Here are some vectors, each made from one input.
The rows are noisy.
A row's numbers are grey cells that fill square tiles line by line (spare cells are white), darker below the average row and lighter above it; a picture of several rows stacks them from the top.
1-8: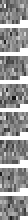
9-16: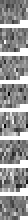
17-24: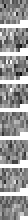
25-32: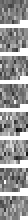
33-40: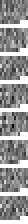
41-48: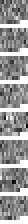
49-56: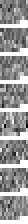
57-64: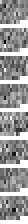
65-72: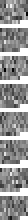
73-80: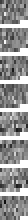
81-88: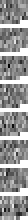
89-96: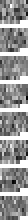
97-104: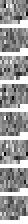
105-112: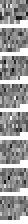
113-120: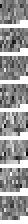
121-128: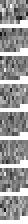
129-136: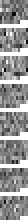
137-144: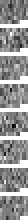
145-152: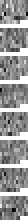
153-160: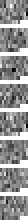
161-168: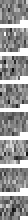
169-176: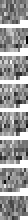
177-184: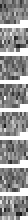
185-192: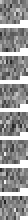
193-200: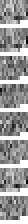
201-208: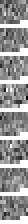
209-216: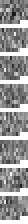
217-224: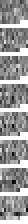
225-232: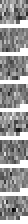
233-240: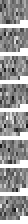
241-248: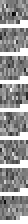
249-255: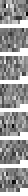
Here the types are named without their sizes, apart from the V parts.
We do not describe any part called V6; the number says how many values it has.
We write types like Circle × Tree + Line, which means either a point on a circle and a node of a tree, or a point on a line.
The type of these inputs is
Bool × Circle × (Circle + List(V6)).
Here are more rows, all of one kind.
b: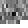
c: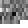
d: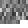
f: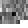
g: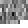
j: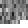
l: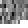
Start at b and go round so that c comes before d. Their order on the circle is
b, f, c, l, j, d, g.
